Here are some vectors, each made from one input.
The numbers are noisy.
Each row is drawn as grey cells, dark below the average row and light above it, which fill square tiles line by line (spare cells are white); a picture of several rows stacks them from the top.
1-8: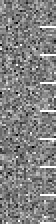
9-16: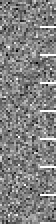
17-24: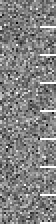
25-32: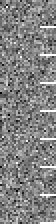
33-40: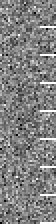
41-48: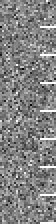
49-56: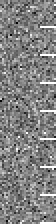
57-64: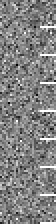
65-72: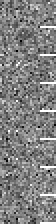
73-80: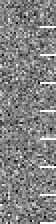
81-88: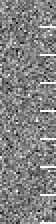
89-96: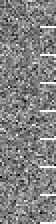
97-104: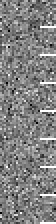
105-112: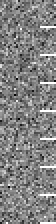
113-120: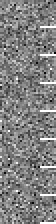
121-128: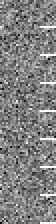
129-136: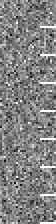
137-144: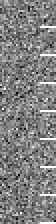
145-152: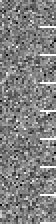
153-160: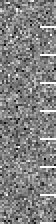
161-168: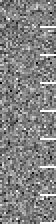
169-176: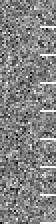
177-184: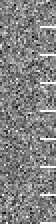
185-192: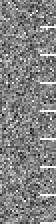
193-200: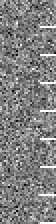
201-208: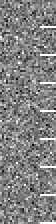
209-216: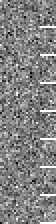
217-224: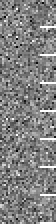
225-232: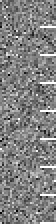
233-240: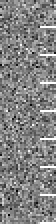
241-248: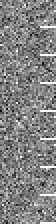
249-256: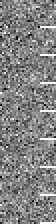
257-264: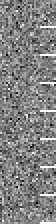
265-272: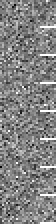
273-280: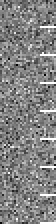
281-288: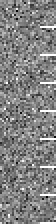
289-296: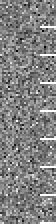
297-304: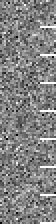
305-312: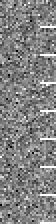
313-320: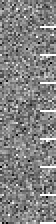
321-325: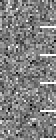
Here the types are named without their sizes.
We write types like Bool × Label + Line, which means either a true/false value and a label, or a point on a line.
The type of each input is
(Circle + Tree) × Label × (Line + Tree).
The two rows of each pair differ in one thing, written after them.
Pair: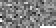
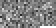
the node of the tree
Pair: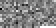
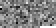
the label
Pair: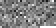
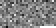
the node of the tree
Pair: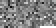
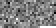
the node of the tree
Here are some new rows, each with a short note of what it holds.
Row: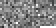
a label, a point on a line and a node of a tree
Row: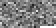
a point on a circle, a label and a point on a line
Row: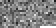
a label and a node of each of two trees
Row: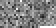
a label, a point on a line and a node of a tree
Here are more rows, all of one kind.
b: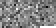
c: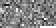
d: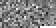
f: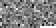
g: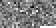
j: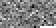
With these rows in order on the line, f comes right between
c and j.
